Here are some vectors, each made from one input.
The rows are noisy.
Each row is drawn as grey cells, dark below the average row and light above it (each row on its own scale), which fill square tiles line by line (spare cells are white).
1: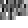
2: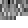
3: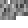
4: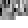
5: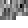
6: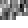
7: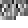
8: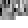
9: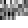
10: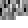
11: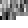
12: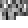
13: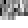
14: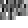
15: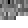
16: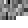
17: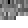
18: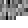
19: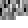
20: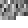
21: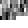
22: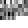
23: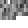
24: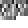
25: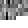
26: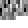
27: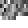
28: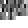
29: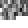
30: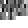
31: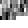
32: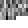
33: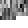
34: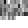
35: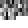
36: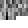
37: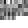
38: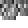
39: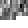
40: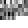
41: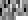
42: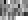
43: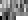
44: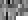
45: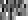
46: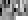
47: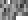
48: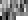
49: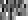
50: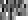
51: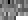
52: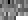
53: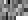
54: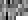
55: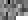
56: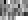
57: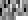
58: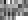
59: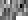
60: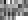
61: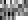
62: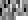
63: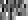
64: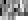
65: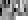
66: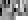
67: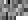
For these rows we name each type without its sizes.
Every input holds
a list of points on a line.
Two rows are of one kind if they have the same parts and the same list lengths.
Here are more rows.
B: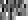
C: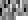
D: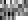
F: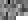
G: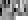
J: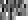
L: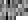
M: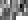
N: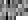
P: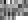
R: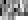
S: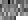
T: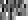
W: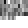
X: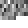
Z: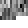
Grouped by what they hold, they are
B, J, T
C, D, G, P, R, W
F, L, M, N, S, X, Z

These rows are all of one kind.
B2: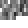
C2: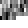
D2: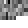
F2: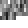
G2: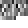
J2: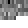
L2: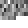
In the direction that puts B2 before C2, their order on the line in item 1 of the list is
D2, J2, G2, L2, B2, F2, C2.
